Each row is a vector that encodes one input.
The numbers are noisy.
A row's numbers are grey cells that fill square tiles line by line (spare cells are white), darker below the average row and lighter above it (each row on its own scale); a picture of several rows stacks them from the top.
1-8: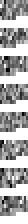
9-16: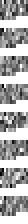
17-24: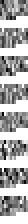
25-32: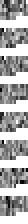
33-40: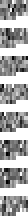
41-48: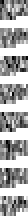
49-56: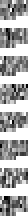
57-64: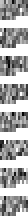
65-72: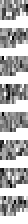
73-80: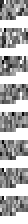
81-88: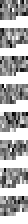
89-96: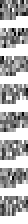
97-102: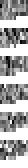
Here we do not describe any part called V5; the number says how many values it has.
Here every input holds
a value of V5, together with either a point on a 6-point line, or three true/false values.
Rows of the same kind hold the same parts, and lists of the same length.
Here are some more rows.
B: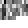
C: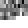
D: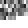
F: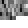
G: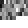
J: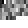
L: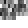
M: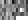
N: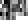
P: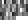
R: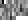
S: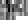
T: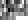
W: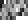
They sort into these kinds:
B, D, F, G, J, L, N, R, S, T, W
C, M, P

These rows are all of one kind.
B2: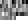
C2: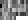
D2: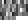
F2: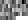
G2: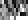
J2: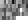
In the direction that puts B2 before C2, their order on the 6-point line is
F2, J2, B2, G2, C2, D2.
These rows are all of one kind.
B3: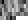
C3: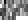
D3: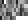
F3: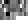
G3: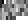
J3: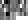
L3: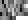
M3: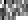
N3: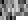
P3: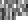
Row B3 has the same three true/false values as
C3, L3 and N3.
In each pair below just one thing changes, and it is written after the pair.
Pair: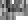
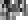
one of the three true/false values
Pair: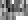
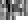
one of the three true/false values
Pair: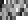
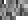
the value of V5
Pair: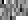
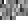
one of the three true/false values
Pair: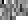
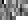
one of the three true/false values
